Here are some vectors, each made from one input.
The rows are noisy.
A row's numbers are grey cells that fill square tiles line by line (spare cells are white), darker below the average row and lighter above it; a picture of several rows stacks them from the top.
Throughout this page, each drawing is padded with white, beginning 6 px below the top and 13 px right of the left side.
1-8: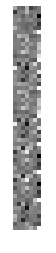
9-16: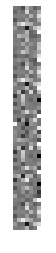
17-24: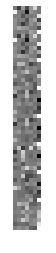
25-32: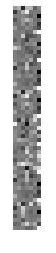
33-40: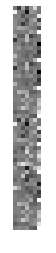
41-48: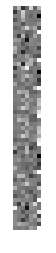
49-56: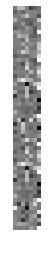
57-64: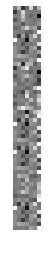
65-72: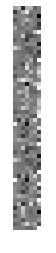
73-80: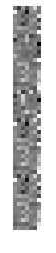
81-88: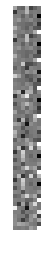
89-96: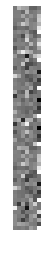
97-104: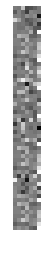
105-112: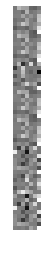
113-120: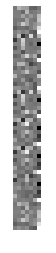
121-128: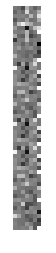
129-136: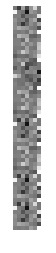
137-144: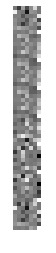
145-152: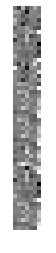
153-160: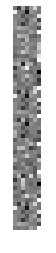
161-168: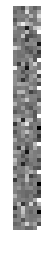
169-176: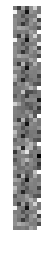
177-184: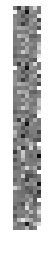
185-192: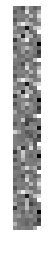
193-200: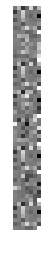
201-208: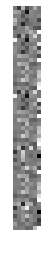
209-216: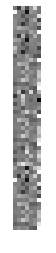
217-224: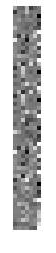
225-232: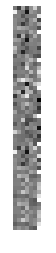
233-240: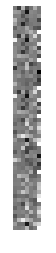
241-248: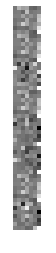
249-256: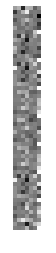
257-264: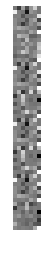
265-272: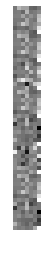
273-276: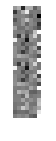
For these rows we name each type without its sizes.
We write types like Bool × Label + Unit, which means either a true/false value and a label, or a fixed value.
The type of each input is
Tree.
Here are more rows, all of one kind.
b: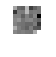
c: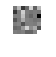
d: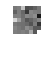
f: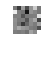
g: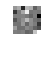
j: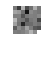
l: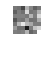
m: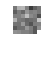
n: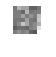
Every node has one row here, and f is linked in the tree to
j.
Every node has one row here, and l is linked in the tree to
n.
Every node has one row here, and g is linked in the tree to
b and c.
